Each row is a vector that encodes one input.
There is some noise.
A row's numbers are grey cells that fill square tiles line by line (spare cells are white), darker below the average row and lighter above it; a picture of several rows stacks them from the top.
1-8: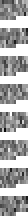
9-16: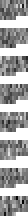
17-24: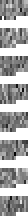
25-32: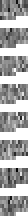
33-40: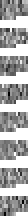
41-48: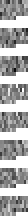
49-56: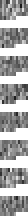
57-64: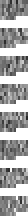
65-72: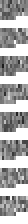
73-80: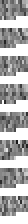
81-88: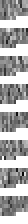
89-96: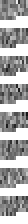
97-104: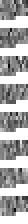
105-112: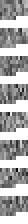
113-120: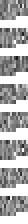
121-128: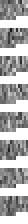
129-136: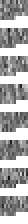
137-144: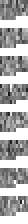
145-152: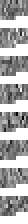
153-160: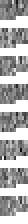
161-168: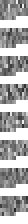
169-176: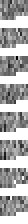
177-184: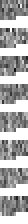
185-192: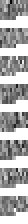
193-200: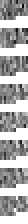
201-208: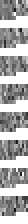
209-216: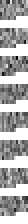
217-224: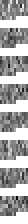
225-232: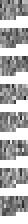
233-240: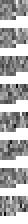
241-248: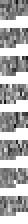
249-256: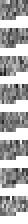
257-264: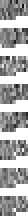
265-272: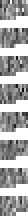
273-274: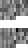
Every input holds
a point on a 7-point line, together with either one of 5 labels and a point on a 10-point line, or one of 7 labels.
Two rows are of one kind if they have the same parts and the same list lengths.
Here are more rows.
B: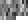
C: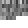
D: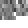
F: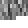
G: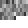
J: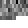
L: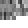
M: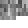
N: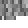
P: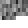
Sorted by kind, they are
B, C, F, J, P
D, G, L, M, N

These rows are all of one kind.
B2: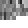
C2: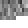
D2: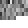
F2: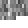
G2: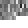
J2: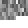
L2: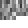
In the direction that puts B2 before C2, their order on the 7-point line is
D2, L2, B2, C2, G2, F2, J2.
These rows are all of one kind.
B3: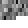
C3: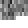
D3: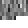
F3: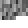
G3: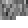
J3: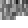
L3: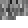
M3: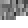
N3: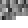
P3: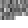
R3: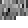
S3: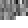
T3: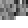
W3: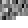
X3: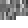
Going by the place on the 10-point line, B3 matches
F3, M3, N3 and W3.
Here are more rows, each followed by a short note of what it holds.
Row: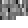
one of 5 labels, a point on a 7-point line and a point on a 10-point line
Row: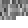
one of 7 labels and a point on a 7-point line
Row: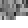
one of 5 labels, a point on a 7-point line and a point on a 10-point line
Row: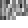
one of 7 labels and a point on a 7-point line
